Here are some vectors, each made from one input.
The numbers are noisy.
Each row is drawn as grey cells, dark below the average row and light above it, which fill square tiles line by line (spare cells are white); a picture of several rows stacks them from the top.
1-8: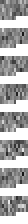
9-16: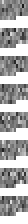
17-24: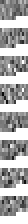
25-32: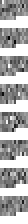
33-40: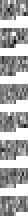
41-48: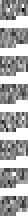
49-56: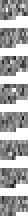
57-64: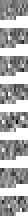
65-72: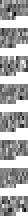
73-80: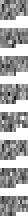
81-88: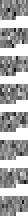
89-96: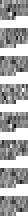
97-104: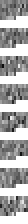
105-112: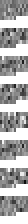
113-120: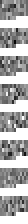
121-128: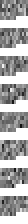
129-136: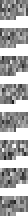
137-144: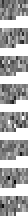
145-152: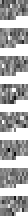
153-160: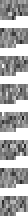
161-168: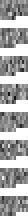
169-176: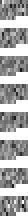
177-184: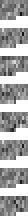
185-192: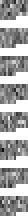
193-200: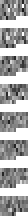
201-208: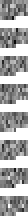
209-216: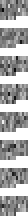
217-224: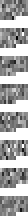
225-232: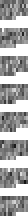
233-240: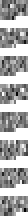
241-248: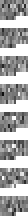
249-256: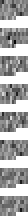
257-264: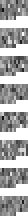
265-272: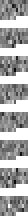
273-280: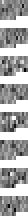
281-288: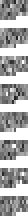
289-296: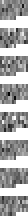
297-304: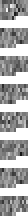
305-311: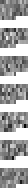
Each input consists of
one of 6 labels, together with either one of 6 labels, or a point on a 10-point line.
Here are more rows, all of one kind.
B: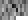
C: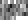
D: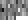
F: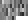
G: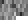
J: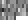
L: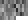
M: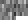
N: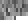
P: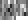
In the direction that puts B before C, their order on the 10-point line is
B, L, N, G, M, F, C, P, J, D.
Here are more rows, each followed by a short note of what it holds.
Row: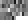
two labels (each one of 6)
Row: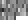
one of 6 labels and a point on a 10-point line
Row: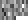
one of 6 labels and a point on a 10-point line
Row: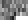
two labels (each one of 6)
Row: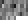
one of 6 labels and a point on a 10-point line
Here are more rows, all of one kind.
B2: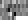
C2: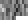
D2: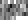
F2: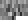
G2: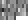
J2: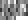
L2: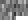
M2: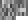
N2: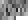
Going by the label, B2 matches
C2, F2 and L2.
